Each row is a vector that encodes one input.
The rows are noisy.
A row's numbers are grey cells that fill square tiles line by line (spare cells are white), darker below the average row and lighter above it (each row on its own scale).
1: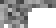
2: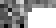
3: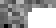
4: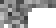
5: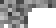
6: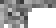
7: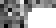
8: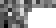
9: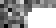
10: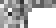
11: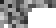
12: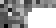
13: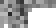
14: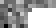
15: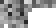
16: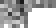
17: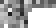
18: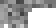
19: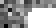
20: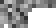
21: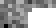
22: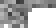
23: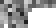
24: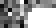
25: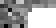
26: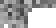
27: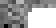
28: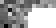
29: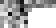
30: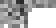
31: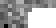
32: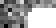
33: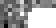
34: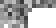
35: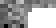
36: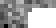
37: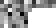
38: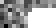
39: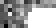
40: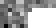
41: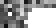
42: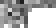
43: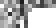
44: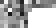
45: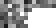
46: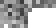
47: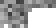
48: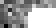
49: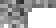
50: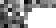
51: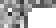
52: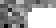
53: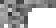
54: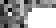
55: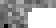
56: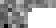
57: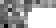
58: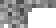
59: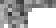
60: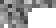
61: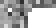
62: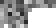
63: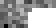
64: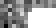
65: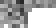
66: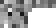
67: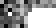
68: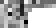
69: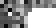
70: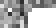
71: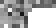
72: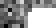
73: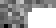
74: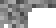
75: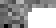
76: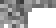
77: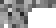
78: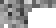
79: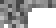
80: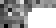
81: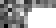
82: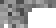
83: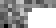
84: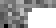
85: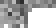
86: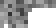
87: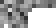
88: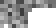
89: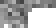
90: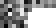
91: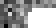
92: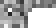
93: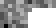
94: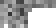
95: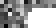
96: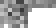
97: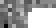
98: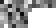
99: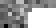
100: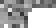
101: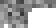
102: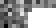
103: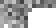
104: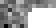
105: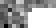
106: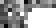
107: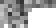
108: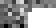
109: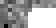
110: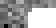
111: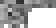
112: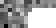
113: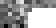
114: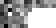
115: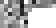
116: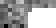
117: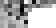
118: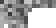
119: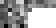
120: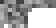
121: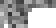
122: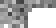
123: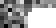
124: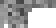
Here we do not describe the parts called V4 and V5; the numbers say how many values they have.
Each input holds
a true/false value, together with either a point on a 6-point line, or a value of V4 and a value of V5.
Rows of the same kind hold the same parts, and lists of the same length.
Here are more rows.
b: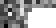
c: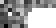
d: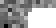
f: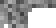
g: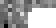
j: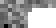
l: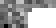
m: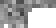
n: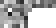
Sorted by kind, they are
b, c, d, f, g, m
j, l, n

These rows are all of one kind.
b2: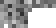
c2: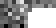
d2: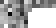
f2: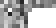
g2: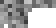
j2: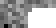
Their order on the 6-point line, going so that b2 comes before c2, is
b2, g2, d2, j2, f2, c2.
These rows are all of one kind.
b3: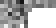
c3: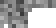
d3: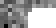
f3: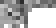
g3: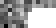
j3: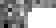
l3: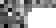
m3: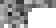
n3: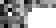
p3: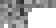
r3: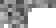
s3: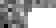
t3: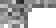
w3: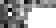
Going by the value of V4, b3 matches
d3, j3, m3 and s3.
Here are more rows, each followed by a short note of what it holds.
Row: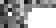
a true/false value, a value of V4 and a value of V5
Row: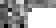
a point on a 6-point line and a true/false value
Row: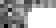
a true/false value, a value of V4 and a value of V5
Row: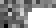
a true/false value, a value of V4 and a value of V5
